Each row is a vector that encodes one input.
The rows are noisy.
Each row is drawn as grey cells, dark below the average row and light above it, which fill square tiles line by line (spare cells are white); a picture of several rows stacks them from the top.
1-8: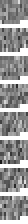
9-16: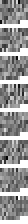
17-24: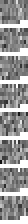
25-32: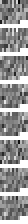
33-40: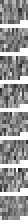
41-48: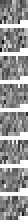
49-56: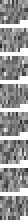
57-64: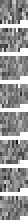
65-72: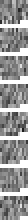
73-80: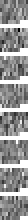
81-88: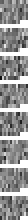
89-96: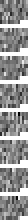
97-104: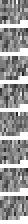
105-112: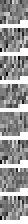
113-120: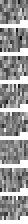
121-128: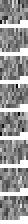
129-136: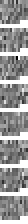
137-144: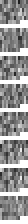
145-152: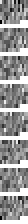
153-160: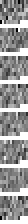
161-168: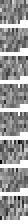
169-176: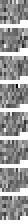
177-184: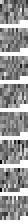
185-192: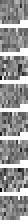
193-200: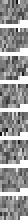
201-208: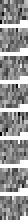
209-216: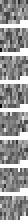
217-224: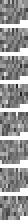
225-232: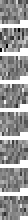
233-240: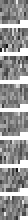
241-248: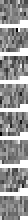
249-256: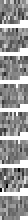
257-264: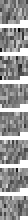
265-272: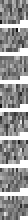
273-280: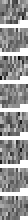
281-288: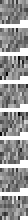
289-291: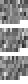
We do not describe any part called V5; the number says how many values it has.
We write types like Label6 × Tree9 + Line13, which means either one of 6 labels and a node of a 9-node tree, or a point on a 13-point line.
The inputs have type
(Line7 × Line12 + List2(V5)) × Line8.
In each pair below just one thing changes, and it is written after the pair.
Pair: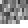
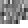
the place on the 8-point line
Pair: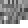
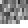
the place on the 8-point line
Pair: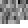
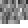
the value of V5 in item 2 of the list
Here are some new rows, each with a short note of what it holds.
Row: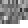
a point on an 8-point line, together with a list of one item
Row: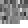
a point on an 8-point line, together with the empty list
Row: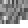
a point on an 8-point line, together with a list of two items
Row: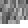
a point on an 8-point line, together with a list of one item
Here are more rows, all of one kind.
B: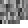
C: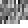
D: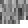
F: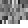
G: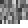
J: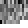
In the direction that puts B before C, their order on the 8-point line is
B, D, G, F, C, J.
